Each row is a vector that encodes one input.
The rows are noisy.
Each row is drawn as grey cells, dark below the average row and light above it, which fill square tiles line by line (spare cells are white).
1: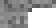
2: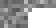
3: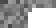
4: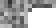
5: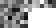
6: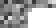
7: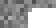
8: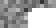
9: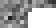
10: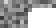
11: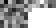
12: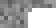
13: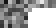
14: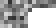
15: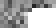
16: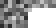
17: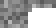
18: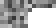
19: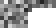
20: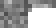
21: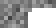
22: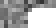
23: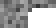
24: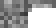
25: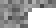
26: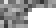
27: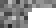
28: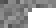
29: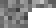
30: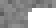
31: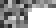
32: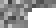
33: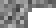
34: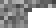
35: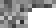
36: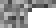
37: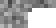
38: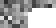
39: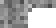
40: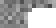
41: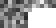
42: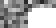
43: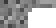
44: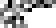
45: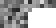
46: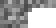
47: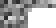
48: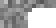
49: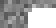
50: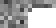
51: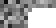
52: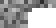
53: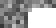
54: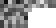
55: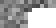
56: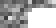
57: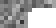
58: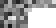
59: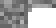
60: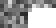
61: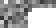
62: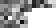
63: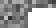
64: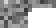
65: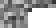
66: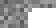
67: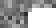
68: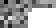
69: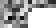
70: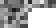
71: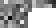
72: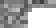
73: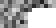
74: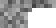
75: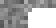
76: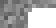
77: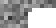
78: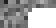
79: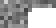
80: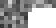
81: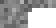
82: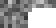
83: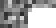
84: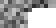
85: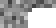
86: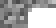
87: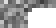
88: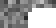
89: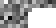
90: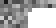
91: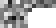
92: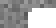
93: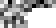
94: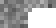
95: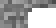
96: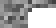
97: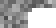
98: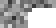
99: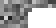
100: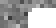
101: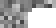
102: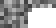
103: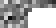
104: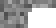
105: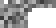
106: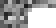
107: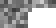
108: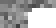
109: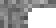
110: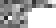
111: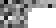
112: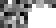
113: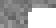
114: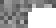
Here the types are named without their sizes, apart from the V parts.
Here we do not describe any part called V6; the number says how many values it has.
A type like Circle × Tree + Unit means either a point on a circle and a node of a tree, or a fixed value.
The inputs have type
List(Line) × V6.
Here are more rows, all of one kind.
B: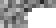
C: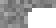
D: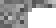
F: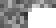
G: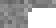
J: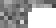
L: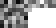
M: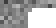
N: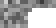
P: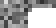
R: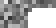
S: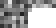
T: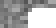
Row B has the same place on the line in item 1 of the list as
J and P.
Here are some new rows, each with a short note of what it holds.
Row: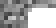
a value of V6, together with a list of two items
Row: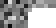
a value of V6, together with the empty list
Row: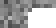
a value of V6, together with the empty list
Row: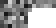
a value of V6, together with the empty list
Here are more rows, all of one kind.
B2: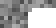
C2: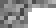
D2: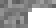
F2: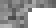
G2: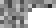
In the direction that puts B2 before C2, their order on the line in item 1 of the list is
F2, G2, B2, C2, D2.
